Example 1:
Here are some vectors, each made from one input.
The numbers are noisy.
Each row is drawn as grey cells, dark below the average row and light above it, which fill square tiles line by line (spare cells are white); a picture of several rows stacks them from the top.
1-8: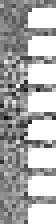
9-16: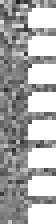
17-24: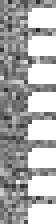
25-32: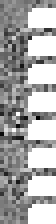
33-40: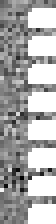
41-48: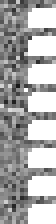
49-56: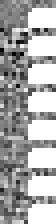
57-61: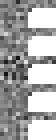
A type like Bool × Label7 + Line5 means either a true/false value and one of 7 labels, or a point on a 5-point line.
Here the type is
List2(Line7).
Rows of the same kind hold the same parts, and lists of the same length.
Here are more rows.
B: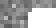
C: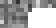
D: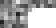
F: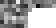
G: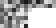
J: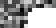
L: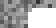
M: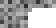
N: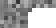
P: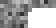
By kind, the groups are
B, C, M
D, G, L, N, P
F, J

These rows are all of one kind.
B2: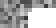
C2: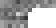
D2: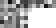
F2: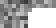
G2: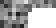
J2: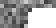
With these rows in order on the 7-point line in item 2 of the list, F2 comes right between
C2 and D2.
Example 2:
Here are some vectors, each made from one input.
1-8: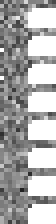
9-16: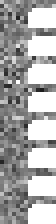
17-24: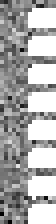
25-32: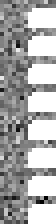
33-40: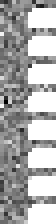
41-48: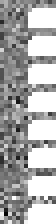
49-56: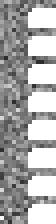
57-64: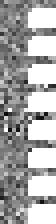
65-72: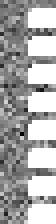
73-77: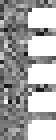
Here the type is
Line10 × Tree9.
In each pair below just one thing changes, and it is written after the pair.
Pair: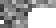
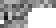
the place on the 10-point line
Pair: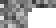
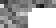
the place on the 10-point line
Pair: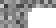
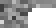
the place on the 10-point line
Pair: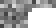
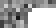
the place on the 10-point line
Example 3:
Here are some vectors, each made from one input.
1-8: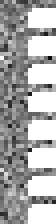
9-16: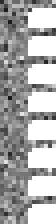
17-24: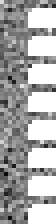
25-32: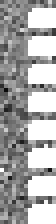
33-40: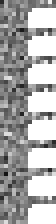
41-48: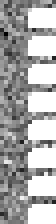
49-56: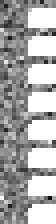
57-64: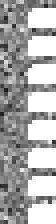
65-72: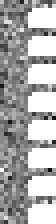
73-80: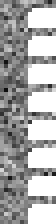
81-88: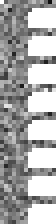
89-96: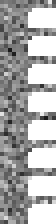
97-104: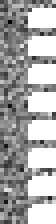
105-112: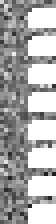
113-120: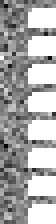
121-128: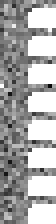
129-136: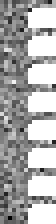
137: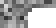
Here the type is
(Circle6 + Unit) × Line10.
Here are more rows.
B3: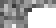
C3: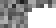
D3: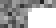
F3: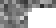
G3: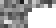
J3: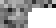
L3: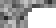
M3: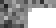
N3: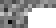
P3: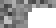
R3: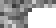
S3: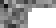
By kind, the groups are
B3, C3, G3, L3, R3
D3, F3, J3, M3, N3, P3, S3

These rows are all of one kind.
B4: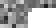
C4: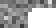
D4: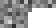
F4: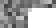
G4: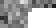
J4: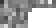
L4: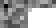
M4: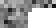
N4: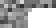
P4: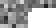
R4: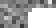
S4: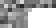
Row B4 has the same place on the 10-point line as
N4, P4 and S4.
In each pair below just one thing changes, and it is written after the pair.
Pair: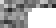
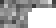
the place on the 10-point line
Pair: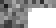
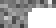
the place on the 10-point line
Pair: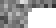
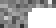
the place on the 10-point line
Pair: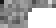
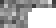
the place on the 6-point circle
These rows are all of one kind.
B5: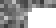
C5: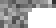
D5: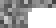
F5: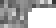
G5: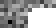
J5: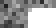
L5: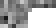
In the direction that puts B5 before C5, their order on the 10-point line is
G5, J5, B5, D5, C5, F5, L5.
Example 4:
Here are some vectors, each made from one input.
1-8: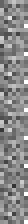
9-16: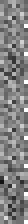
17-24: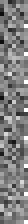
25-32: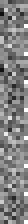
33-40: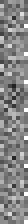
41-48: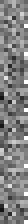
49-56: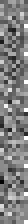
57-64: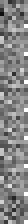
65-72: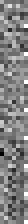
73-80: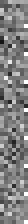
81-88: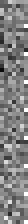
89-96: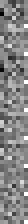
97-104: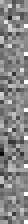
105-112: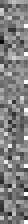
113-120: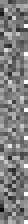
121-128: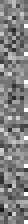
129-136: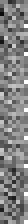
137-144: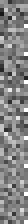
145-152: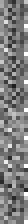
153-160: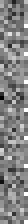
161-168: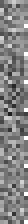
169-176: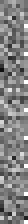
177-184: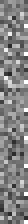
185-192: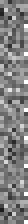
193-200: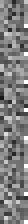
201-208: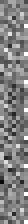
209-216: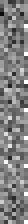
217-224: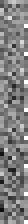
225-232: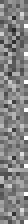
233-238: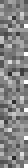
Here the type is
Circle14 + Line12.
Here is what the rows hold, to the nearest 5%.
About 50% of them hold a point on a 14-point circle. The rest hold a point on a 12-point line.
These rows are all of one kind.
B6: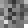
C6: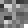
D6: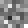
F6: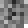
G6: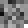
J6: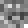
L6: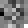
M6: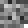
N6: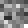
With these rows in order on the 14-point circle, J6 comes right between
D6 and N6.
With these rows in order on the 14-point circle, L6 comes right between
B6 and G6.
